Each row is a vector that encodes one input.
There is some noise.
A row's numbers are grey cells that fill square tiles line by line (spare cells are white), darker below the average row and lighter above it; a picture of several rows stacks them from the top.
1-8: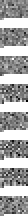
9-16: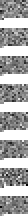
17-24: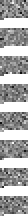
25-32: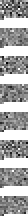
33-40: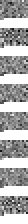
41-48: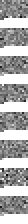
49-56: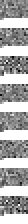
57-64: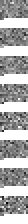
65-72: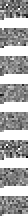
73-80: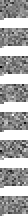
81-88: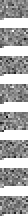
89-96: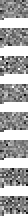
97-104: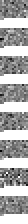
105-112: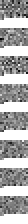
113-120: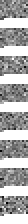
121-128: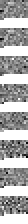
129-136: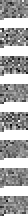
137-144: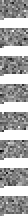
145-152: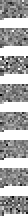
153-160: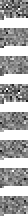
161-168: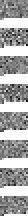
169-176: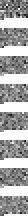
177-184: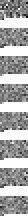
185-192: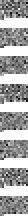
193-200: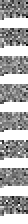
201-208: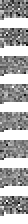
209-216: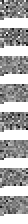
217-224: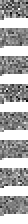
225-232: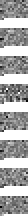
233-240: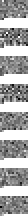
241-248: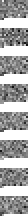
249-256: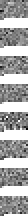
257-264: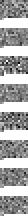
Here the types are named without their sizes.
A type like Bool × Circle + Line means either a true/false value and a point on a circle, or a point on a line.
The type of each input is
Bool × Bool × Bool × Bool + Line × Line + Unit.
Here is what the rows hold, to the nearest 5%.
About 5% of them hold a fixed value. About 20% of them hold a point on each of two lines. The rest hold four true/false values.
